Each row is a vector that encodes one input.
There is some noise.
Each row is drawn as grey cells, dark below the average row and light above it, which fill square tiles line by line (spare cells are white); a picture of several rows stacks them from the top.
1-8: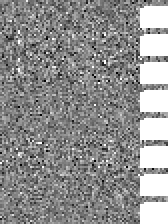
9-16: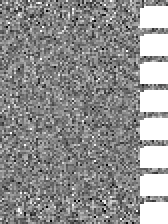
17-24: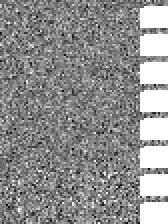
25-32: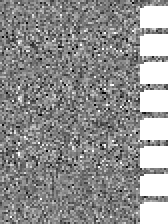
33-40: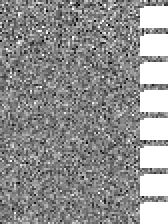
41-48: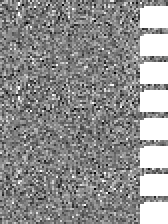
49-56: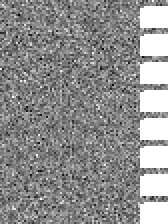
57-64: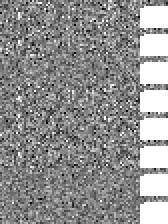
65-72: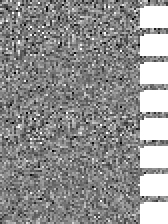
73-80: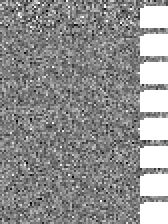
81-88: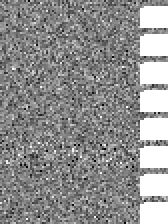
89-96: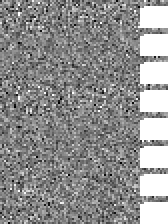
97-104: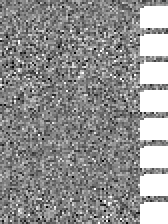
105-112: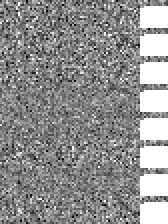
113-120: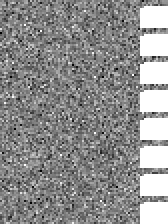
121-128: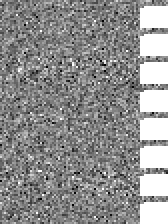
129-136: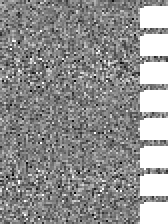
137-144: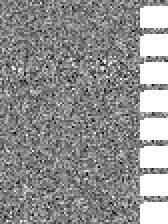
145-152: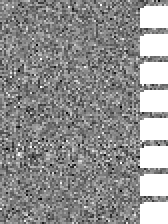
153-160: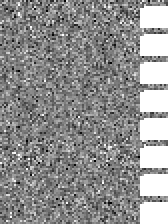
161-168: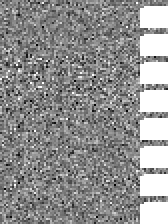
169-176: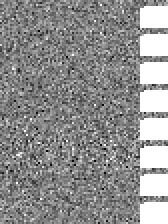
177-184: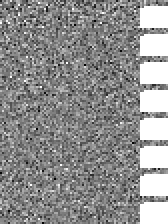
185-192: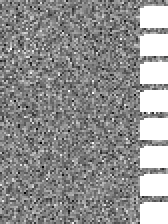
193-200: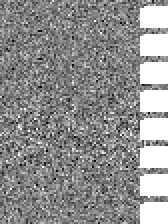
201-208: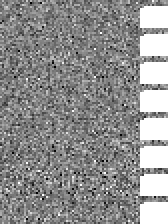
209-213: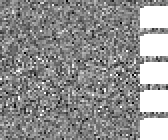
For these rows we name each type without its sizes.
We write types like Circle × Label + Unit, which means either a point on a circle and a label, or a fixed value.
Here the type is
((Bool × Circle + Unit) × Circle + Line × Line) × Line × Line.
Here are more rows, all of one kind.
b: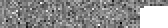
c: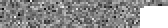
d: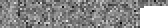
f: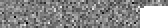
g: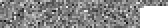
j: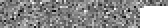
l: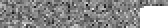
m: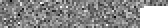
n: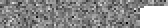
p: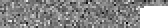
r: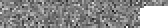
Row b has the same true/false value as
c, d, m and n.
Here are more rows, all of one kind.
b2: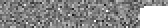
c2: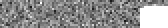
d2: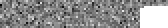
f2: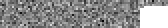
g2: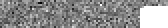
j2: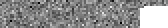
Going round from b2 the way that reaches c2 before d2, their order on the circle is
b2, f2, c2, d2, g2, j2.
